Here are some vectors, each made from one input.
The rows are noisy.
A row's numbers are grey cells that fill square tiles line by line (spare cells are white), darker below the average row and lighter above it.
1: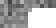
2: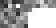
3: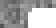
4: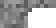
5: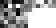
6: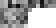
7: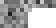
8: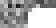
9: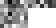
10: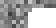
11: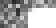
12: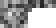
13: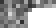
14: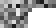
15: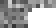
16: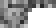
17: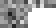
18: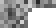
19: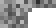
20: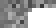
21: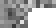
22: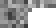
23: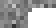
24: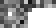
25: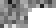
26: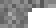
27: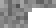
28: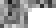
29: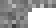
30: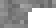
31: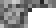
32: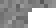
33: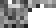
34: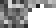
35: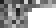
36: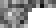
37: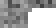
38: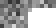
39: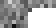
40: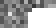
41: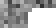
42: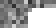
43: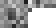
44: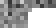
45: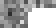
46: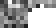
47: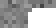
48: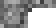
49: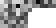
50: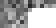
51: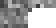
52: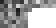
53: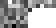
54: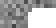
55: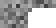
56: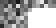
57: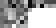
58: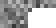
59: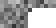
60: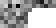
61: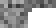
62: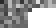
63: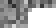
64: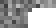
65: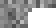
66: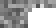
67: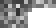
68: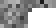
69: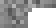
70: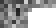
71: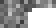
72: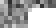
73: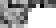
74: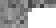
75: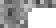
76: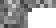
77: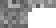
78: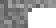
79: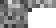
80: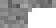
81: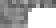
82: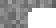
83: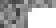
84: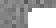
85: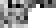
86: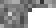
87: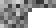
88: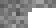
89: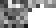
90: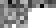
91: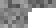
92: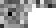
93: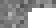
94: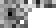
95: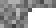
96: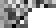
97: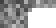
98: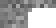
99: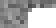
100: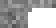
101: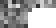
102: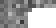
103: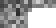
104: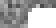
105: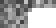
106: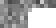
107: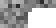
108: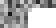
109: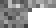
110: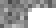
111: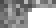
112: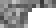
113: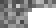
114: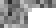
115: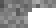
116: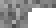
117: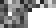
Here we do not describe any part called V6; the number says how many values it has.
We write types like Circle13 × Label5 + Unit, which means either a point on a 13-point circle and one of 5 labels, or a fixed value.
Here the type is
(Line4 + V6) × Line5.
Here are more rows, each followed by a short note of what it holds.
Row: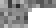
a point on a 4-point line and a point on a 5-point line
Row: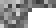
a point on a 5-point line and a value of V6
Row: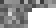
a point on a 4-point line and a point on a 5-point line
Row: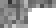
a point on a 4-point line and a point on a 5-point line
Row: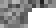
a point on a 4-point line and a point on a 5-point line
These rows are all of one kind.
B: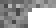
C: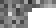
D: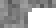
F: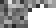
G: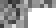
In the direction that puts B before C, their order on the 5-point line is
F, G, D, B, C.
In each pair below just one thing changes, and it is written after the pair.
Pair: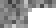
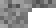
the place on the 5-point line
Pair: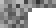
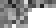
the place on the 4-point line
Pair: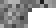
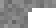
the place on the 5-point line
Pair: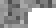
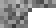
the place on the 5-point line
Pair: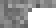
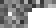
the place on the 4-point line
